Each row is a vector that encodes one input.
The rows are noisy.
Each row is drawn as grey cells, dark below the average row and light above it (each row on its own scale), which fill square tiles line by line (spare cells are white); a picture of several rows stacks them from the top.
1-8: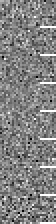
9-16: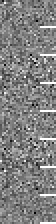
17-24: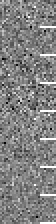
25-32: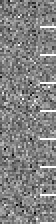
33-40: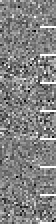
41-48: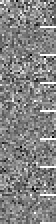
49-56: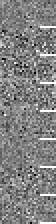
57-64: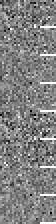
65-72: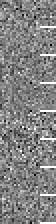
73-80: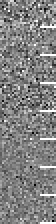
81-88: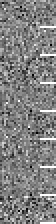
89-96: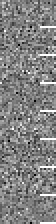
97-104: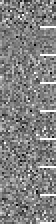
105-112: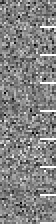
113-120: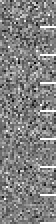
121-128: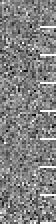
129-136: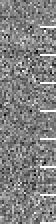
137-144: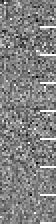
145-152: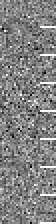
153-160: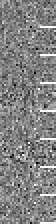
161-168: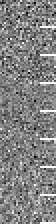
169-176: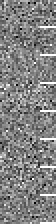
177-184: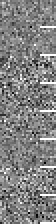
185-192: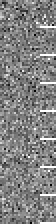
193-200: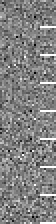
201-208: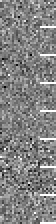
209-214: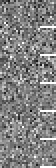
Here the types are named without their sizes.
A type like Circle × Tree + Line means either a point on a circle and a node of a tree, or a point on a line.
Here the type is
Circle × (Line + Tree).
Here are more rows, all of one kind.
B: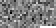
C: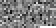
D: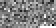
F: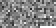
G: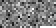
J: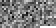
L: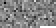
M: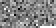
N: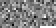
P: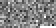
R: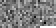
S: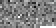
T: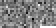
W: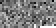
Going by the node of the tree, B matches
C, J and R.
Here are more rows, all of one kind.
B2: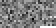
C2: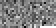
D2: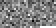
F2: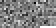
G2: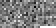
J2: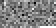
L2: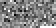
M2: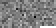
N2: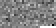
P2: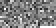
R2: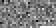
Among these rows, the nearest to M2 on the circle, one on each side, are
C2 and D2.
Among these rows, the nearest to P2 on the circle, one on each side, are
C2 and G2.
